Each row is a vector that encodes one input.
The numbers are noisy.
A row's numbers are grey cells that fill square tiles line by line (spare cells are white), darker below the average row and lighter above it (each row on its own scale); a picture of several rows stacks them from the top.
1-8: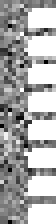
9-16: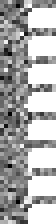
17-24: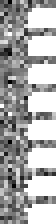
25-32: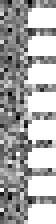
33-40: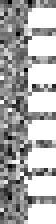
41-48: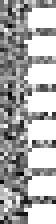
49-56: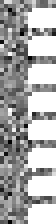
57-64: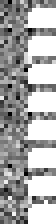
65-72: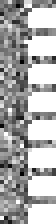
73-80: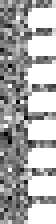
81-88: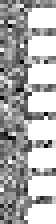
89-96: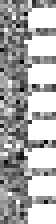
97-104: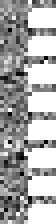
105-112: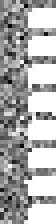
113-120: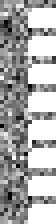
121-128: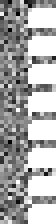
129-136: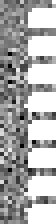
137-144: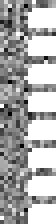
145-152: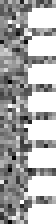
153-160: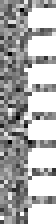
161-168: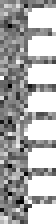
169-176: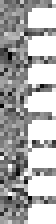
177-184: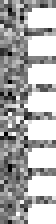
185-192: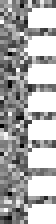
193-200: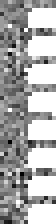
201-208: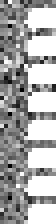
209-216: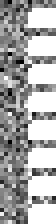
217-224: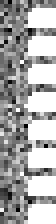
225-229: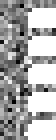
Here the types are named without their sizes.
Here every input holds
a list of items, each a point on a line and a true/false value.
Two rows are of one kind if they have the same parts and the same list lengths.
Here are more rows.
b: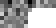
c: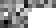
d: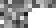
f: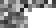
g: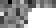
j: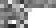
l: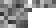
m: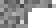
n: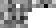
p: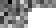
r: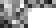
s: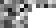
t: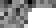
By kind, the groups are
b, g, p, t
c, f, j, n, r, s
d, l
m

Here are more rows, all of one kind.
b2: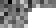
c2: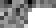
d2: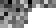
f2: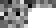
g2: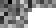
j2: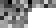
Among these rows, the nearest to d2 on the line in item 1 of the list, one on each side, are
b2 and j2.
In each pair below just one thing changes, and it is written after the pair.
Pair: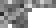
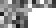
the true/false value in item 1 of the list
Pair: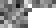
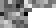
the place on the line in item 1 of the list
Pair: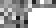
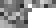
the true/false value in item 1 of the list
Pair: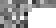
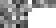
the place on the line in item 1 of the list
